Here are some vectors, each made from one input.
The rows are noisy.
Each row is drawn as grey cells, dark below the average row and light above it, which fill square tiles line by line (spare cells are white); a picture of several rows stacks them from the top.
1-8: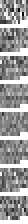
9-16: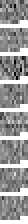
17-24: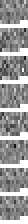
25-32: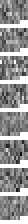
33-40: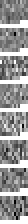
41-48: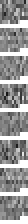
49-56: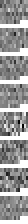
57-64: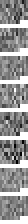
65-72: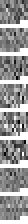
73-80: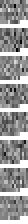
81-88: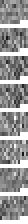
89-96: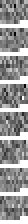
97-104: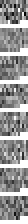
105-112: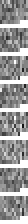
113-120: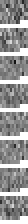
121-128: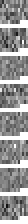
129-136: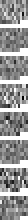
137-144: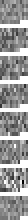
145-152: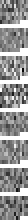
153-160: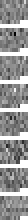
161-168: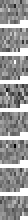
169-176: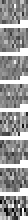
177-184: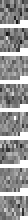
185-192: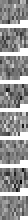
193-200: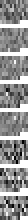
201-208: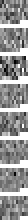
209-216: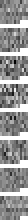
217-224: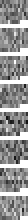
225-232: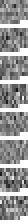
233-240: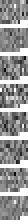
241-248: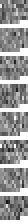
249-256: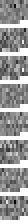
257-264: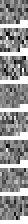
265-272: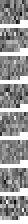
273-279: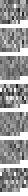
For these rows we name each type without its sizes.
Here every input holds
either a point on a circle, or a point on a line, or four true/false values.
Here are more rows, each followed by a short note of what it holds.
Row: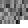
a point on a circle
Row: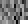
a point on a circle
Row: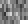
a point on a line
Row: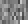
four true/false values
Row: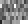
a point on a line
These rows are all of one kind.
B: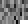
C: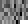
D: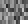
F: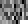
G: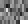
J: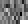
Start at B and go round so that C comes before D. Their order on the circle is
B, C, G, J, F, D.
